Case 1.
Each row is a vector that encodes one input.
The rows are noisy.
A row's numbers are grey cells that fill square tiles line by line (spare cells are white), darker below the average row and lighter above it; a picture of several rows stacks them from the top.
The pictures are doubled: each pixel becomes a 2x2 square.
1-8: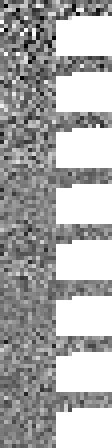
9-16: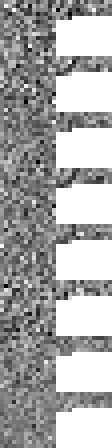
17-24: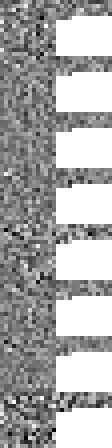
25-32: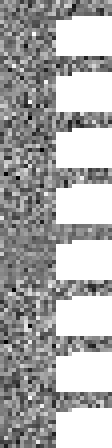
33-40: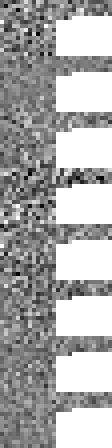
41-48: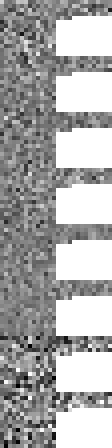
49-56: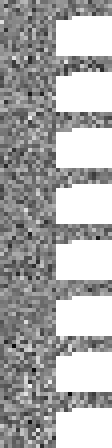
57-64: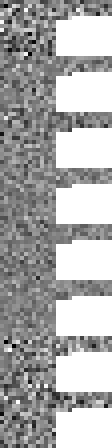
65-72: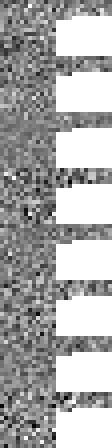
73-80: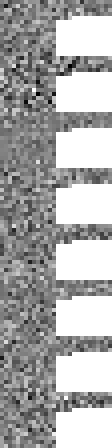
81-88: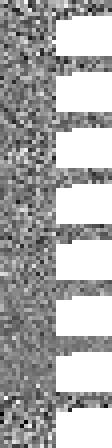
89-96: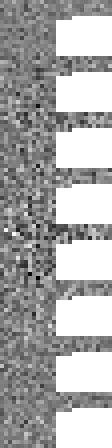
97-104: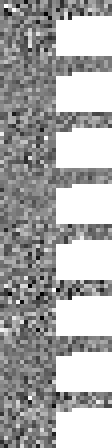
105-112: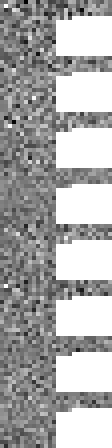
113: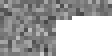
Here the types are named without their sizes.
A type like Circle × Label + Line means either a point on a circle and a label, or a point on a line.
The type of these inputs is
Bool × Bool × Bool × Bool + Label + Line.
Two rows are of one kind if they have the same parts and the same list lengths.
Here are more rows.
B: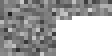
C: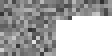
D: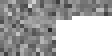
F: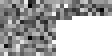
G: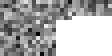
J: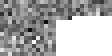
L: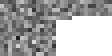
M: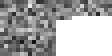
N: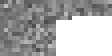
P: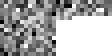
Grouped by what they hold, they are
B, L
C, G, J
D, F, M, N, P

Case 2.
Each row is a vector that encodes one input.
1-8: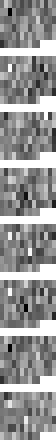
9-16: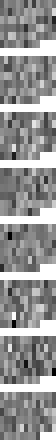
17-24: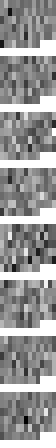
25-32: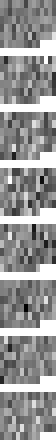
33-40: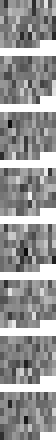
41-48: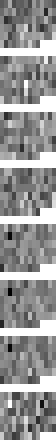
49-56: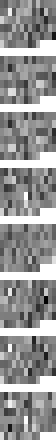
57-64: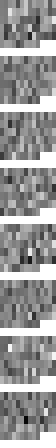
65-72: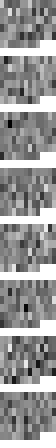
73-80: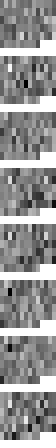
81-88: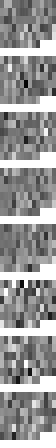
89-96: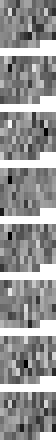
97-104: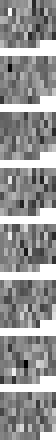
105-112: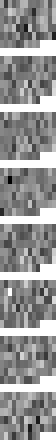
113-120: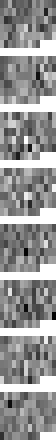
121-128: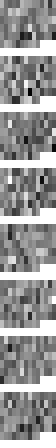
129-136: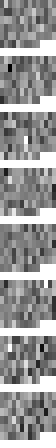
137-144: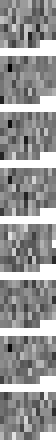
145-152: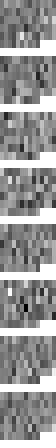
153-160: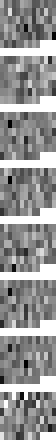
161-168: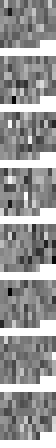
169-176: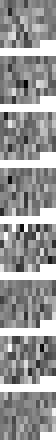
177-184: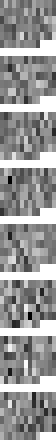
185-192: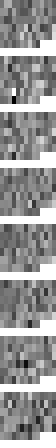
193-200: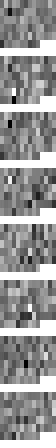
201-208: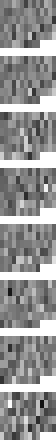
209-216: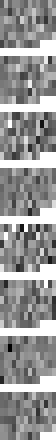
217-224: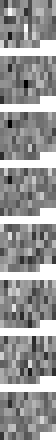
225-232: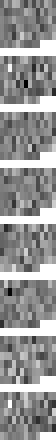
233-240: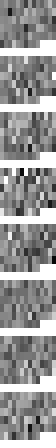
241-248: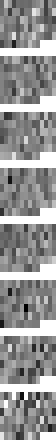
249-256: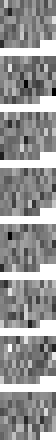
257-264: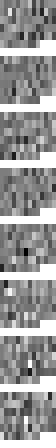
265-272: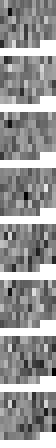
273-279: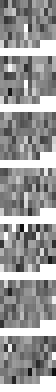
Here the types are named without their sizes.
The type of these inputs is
List(Line).
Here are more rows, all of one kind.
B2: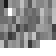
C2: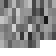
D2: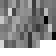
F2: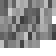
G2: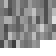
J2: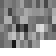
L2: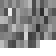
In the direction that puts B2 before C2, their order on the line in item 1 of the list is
J2, G2, B2, F2, C2, L2, D2.
